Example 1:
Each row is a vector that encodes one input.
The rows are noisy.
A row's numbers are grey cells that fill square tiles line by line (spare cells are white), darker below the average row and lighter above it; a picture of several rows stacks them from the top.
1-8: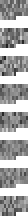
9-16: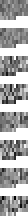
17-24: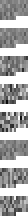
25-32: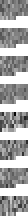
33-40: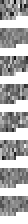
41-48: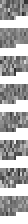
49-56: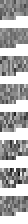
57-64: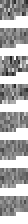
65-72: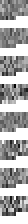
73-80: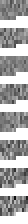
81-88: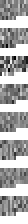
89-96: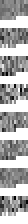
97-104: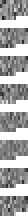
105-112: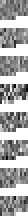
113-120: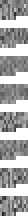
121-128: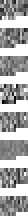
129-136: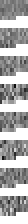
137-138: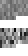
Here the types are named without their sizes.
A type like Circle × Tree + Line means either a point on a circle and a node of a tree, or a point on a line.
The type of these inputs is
Line.
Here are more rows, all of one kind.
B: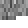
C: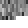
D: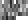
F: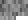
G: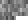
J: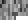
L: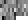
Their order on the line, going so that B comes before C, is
L, J, F, B, D, G, C.
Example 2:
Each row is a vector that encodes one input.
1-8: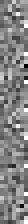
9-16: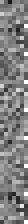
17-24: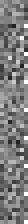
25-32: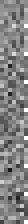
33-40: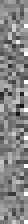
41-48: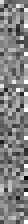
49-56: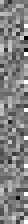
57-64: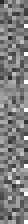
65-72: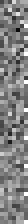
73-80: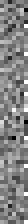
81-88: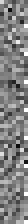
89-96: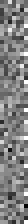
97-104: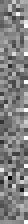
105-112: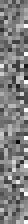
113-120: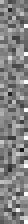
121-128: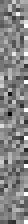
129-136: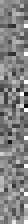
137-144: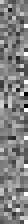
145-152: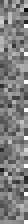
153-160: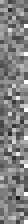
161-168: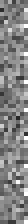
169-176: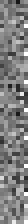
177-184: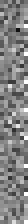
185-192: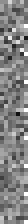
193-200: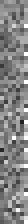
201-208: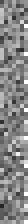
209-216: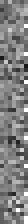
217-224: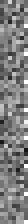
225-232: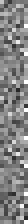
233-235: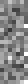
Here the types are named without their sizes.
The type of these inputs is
Label.
